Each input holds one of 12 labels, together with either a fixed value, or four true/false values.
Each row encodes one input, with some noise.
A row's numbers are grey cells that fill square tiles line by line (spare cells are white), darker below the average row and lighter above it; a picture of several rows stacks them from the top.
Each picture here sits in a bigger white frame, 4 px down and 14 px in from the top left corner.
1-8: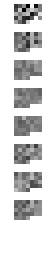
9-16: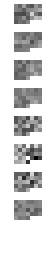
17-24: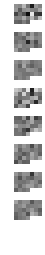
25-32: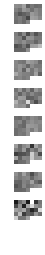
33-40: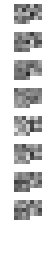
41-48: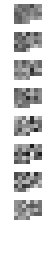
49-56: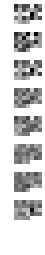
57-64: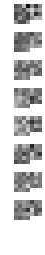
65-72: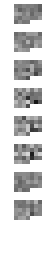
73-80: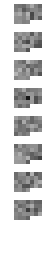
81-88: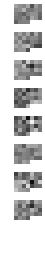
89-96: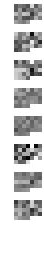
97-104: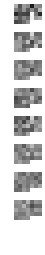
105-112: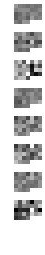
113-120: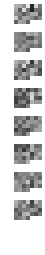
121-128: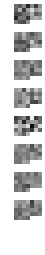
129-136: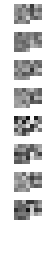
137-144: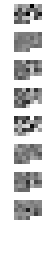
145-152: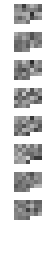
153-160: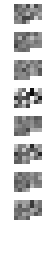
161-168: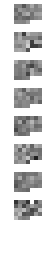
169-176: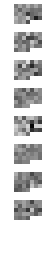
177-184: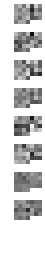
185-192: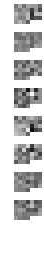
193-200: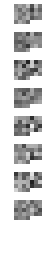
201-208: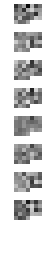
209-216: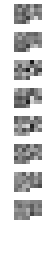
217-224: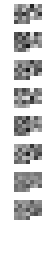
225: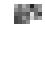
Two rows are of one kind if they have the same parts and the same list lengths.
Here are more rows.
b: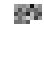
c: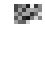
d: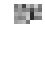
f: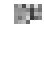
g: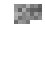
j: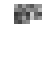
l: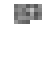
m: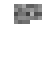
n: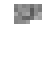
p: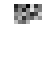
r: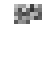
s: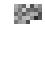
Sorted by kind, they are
b, l, m, p
c, d, f, g, j, n, r, s

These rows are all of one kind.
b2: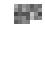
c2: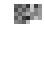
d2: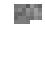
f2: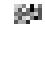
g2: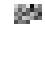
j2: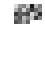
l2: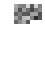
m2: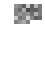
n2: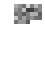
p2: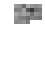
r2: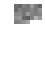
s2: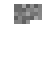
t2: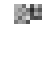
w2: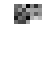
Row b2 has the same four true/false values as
c2, m2 and r2.
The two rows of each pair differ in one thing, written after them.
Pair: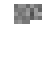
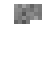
the label
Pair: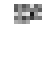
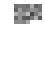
the label
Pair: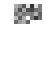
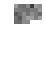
one of the four true/false values
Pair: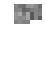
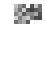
one of the four true/false values
